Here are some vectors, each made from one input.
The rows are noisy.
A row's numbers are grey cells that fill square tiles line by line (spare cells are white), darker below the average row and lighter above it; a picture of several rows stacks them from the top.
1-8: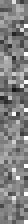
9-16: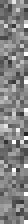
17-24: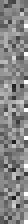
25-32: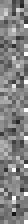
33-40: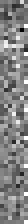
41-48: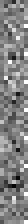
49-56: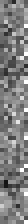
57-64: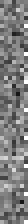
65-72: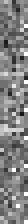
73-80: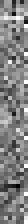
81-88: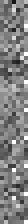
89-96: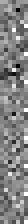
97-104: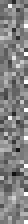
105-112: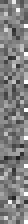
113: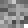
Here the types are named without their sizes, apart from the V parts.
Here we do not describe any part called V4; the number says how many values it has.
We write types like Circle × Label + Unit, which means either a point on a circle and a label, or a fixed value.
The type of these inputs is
Bool × Circle + V4.
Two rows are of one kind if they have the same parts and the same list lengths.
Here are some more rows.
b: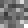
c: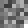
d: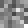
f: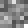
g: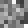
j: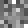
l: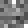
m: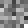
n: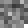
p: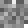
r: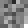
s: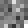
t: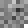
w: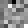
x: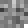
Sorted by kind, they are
b, d, f, g, j, l, m, n, p, s, t, x
c, r, w

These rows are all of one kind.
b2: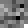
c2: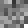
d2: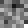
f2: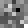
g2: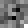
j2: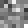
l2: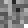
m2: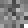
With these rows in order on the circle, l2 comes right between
c2 and f2.
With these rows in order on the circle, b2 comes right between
d2 and g2.
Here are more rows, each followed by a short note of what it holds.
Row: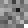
a point on a circle and a true/false value
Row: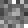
a point on a circle and a true/false value
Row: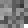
a point on a circle and a true/false value
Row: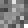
a point on a circle and a true/false value
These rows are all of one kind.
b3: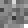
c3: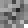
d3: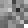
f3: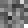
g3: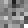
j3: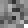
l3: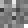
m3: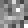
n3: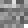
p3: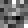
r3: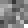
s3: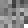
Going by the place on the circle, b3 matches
j3, l3, n3 and r3.
